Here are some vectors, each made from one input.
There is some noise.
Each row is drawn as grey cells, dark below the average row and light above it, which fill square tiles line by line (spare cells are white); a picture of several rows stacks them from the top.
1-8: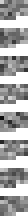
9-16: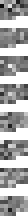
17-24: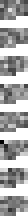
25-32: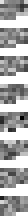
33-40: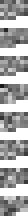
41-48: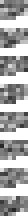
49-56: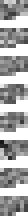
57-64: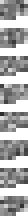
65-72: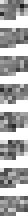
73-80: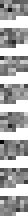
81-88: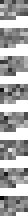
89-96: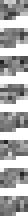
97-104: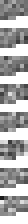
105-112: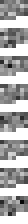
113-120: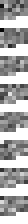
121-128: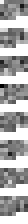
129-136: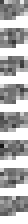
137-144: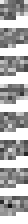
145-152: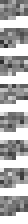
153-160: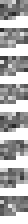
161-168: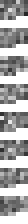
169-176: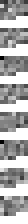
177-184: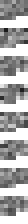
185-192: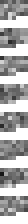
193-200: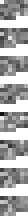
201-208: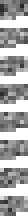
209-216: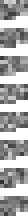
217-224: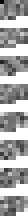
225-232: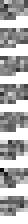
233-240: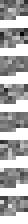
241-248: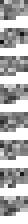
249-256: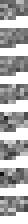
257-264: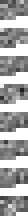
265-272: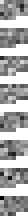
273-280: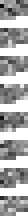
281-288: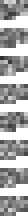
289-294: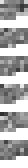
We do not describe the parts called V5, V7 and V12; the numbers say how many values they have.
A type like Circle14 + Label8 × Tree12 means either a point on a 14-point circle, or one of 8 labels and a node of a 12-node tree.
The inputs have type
(Circle8 + (Circle11 + Unit) × V7) × V5 + Line10 × V12.
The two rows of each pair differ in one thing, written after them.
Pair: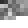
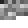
the value of V5
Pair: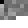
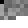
the value of V7
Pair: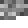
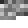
the place on the 11-point circle
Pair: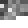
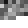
the value of V7
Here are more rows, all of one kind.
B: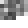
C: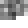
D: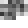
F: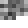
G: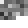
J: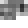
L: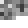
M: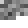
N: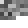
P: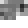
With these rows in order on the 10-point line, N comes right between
G and M.
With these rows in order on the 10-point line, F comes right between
B and D.
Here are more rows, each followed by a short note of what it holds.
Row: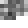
a point on a 10-point line and a value of V12
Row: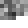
a point on a 10-point line and a value of V12
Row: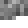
a value of V5 and a value of V7
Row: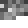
a point on an 11-point circle, a value of V5 and a value of V7
